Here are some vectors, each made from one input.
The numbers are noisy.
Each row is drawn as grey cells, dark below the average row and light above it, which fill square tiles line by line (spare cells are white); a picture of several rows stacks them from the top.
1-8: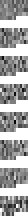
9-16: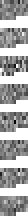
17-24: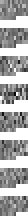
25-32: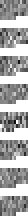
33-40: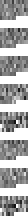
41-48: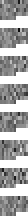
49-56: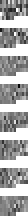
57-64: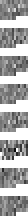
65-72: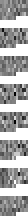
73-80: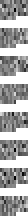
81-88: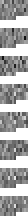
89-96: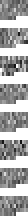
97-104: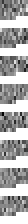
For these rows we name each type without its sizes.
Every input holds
either a point on a circle, or a fixed value, or two labels.
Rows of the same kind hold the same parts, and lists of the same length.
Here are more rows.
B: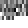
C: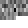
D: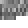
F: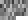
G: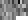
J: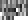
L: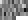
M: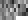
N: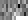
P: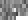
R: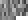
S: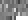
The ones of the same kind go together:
B, J
C, M, N
D, F, G, L, P, R, S

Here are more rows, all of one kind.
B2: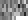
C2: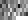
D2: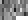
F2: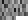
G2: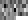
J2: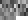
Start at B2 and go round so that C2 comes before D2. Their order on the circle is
B2, C2, D2, F2, G2, J2.
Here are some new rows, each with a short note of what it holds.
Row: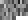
two labels
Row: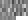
two labels
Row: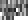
a fixed value
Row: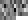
a point on a circle
